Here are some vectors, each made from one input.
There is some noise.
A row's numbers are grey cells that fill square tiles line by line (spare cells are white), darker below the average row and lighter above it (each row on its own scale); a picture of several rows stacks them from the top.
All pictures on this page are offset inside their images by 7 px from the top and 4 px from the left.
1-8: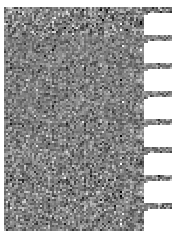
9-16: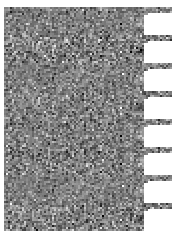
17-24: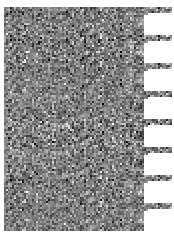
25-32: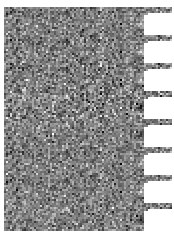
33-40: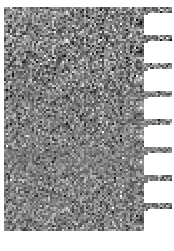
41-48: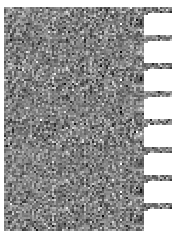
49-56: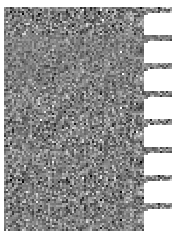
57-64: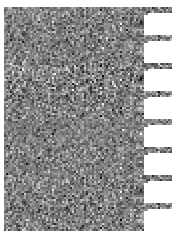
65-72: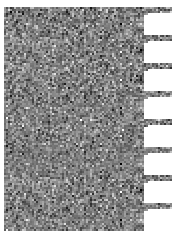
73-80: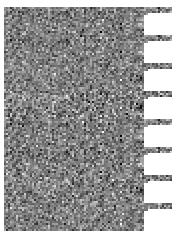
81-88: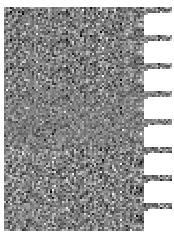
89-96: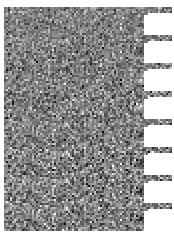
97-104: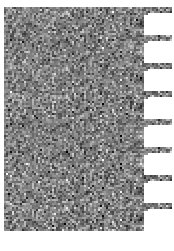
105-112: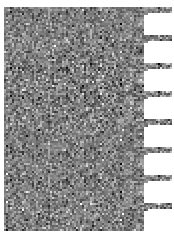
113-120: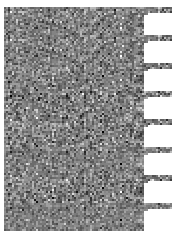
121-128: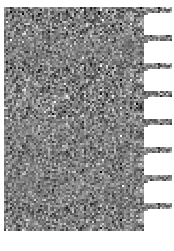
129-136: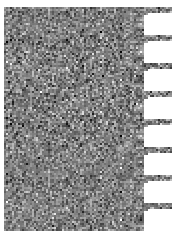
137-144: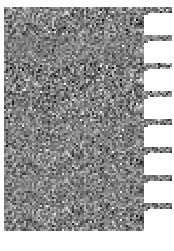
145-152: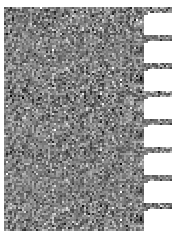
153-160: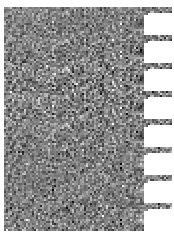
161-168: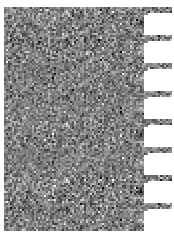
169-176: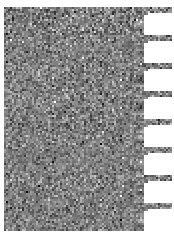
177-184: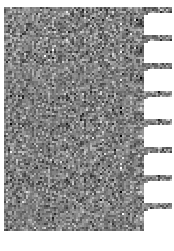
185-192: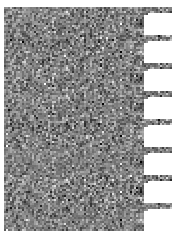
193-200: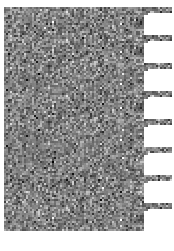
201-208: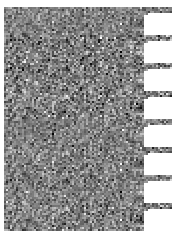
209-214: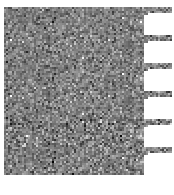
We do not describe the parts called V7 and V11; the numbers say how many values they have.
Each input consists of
a true/false value, together with either one of 4 labels, or a value of V7 and a value of V11.
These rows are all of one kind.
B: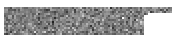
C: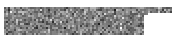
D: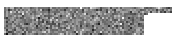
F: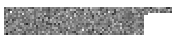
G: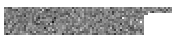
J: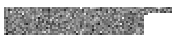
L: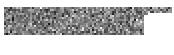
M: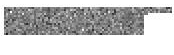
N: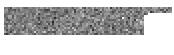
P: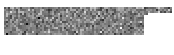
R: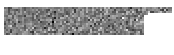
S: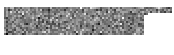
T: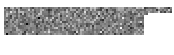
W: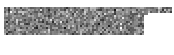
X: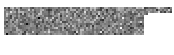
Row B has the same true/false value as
G, L, N and R.
